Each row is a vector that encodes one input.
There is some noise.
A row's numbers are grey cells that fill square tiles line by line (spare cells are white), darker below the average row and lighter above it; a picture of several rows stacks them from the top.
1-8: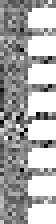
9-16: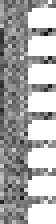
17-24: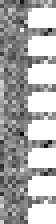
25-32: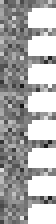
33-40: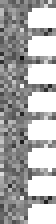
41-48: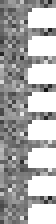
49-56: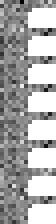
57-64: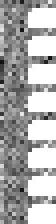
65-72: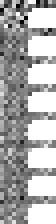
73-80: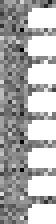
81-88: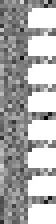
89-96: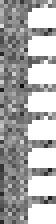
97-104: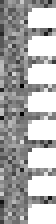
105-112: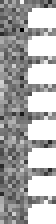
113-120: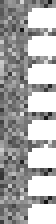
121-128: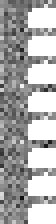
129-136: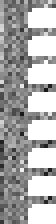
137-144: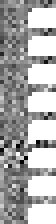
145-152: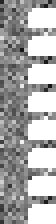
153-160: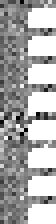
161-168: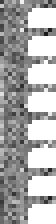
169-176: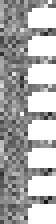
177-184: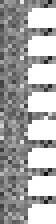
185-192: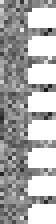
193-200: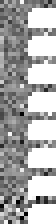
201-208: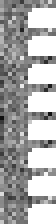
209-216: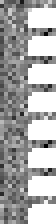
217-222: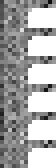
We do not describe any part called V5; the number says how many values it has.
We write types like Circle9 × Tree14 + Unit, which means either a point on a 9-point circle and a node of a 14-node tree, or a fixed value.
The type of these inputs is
List2(Bool × Label8 × V5).
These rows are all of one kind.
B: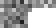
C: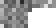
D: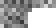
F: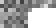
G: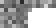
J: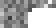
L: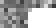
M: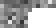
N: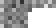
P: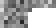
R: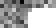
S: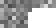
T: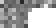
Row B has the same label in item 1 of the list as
D and R.
